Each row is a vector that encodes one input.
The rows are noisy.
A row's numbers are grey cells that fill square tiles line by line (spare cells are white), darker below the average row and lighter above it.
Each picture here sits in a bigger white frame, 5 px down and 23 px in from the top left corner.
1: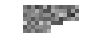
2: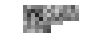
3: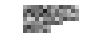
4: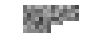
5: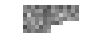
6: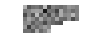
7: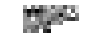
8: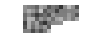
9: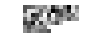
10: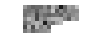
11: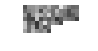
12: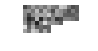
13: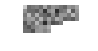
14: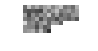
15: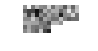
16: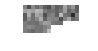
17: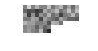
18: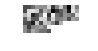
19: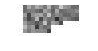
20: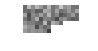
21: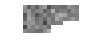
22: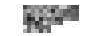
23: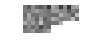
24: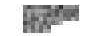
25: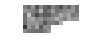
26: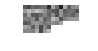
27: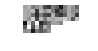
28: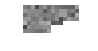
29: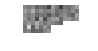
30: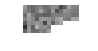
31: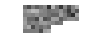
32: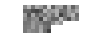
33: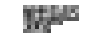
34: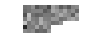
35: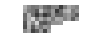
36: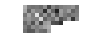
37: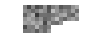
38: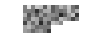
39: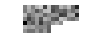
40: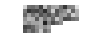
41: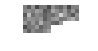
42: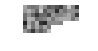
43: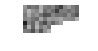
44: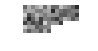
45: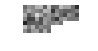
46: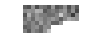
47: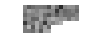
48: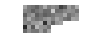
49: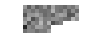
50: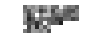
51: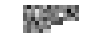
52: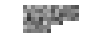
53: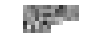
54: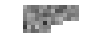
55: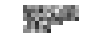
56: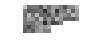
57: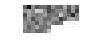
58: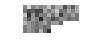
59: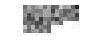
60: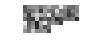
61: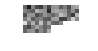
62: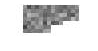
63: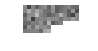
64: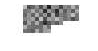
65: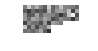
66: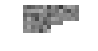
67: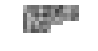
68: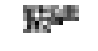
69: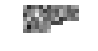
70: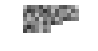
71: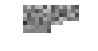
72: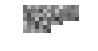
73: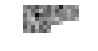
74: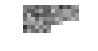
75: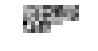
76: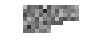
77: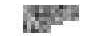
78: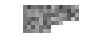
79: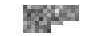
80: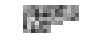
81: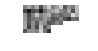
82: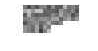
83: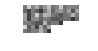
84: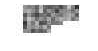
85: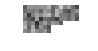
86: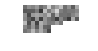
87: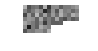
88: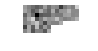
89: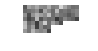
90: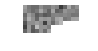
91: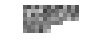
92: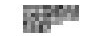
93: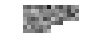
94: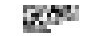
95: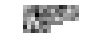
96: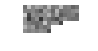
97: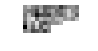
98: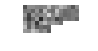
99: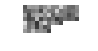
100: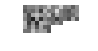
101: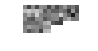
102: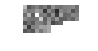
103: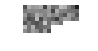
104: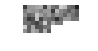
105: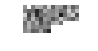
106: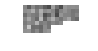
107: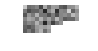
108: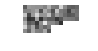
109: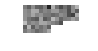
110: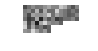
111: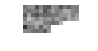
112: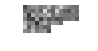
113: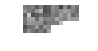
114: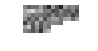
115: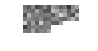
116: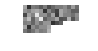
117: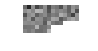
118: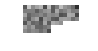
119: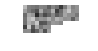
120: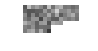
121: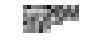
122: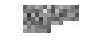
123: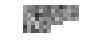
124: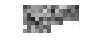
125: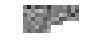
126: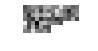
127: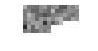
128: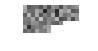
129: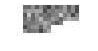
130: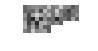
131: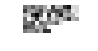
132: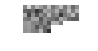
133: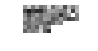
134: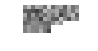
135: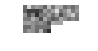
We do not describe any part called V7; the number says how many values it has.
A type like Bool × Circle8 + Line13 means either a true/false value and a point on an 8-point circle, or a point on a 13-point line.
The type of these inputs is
List2(Bool × V7).
